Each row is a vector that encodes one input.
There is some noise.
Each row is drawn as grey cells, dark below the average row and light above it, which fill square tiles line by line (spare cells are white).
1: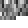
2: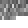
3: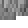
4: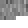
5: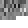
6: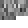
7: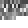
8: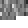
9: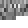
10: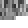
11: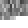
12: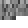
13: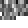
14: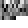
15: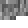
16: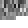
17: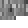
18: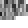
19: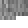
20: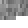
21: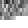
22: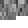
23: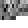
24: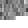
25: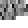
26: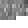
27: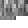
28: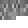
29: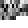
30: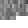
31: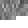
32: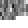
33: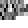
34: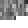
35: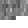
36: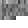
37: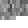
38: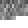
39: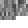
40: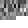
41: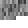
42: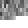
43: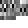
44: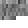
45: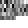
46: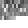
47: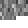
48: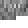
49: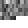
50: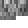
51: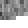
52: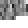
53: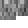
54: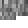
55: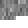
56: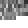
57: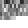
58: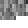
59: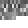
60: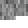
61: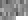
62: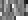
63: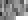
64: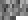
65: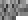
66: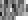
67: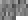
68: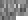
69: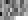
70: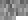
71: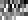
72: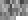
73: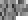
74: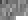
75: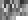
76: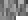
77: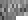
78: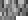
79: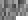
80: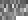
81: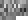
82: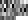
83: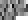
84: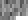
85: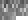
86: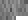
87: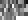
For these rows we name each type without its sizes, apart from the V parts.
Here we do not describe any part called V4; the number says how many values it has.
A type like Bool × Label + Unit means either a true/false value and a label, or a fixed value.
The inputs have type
List(Line × V4).
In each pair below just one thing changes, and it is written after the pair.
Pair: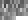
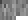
the place on the line in item 2 of the list
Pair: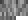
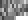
the value of V4 in item 2 of the list
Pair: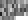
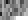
the place on the line in item 2 of the list
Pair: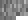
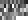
the value of V4 in item 2 of the list
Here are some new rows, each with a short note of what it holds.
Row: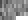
a list of two items
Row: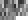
a list of one item
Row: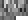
a list of two items
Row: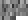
a list of one item
